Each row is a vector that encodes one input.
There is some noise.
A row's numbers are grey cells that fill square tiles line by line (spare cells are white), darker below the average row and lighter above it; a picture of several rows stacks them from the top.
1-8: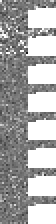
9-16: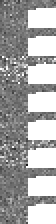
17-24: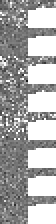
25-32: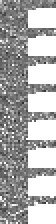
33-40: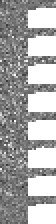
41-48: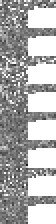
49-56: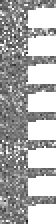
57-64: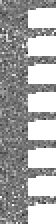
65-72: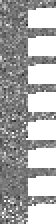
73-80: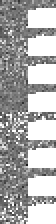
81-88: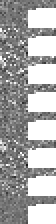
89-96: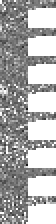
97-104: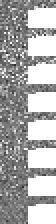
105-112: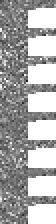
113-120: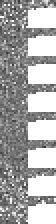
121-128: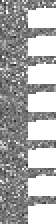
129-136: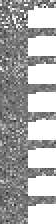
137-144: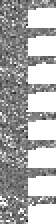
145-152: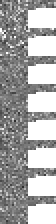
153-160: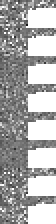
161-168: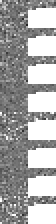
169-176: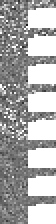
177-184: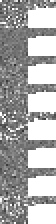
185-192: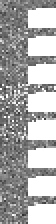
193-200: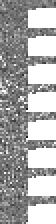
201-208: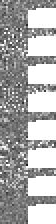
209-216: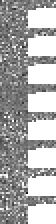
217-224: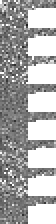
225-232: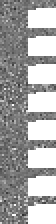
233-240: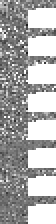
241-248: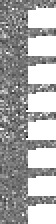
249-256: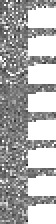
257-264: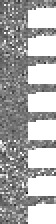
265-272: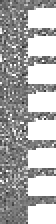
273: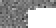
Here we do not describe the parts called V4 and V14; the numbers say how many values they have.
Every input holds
a point on a 5-point circle, a true/false value, a value of V4 and a value of V14.
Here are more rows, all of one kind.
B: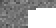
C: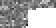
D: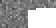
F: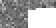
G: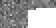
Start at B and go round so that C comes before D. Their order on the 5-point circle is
B, F, C, D, G.
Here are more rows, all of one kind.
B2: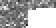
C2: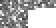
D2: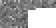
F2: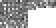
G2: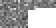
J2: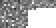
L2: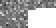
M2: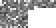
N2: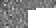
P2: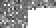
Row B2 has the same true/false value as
F2, L2 and P2.
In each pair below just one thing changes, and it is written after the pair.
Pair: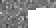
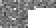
the true/false value
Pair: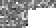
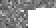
the value of V4
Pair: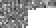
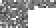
the value of V4
